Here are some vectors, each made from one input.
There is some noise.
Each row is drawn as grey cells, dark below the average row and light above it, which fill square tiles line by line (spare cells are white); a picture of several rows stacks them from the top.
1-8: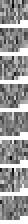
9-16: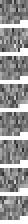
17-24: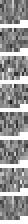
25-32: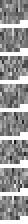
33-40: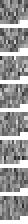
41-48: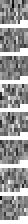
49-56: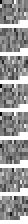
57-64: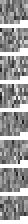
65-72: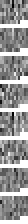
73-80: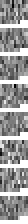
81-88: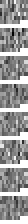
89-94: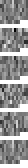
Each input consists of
a point on a 4-point line, together with either a point on a 6-point circle, or a point on a 6-point line.
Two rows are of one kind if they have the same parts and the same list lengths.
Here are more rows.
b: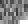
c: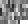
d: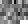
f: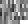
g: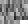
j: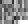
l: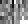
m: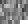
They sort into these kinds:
b, d, m
c, f, g, j, l

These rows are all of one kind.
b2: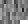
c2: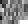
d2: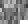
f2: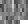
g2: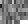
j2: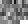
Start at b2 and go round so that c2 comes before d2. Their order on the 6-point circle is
b2, c2, j2, g2, d2, f2.
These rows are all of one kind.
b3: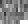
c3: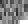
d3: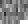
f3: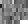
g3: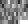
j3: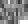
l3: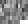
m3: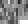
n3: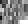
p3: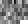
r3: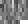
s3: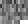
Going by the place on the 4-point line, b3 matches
d3 and l3.
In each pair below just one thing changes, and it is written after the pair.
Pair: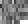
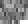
the place on the 4-point line
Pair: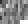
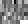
the place on the 4-point line
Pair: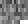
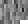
the place on the 6-point circle
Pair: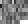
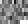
the place on the 4-point line
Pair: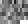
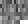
the place on the 4-point line
